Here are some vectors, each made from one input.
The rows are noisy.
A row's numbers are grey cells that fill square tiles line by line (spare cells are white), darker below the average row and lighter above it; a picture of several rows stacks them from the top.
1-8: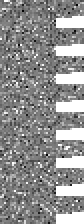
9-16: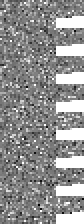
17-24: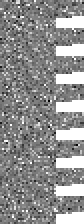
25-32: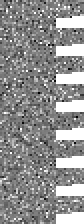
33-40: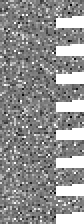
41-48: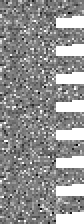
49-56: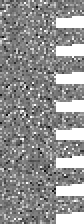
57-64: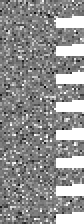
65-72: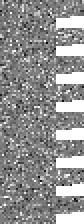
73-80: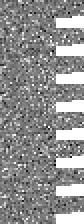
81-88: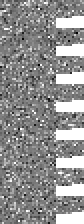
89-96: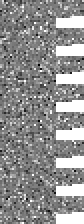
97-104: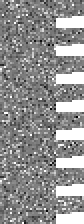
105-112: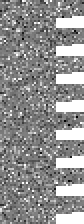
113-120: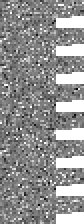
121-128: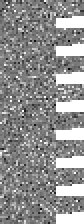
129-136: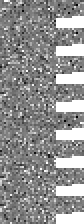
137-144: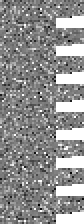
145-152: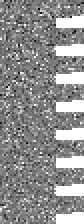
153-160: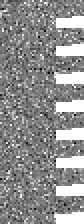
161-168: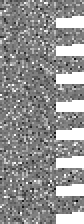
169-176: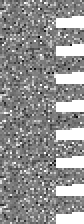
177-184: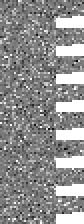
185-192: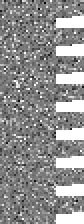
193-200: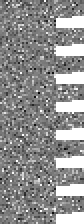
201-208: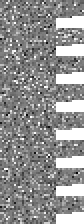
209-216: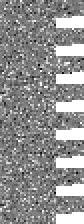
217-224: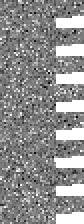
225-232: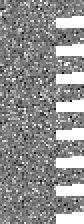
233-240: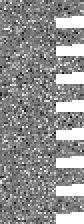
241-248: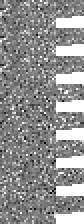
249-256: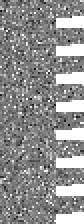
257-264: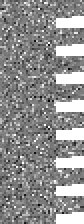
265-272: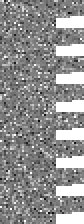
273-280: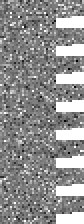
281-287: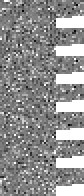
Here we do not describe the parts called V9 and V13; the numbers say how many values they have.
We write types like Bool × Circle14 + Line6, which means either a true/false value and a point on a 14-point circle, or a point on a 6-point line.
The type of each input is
Bool × Bool × Bool × (Line7 + V13) + V9.
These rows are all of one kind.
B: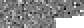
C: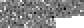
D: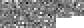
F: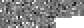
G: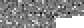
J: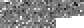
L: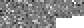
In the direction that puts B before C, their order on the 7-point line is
G, L, B, C, J, D, F.
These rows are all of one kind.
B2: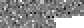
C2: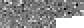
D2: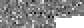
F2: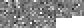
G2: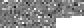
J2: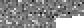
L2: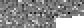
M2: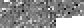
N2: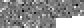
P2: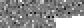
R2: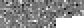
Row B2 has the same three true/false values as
D2 and P2.
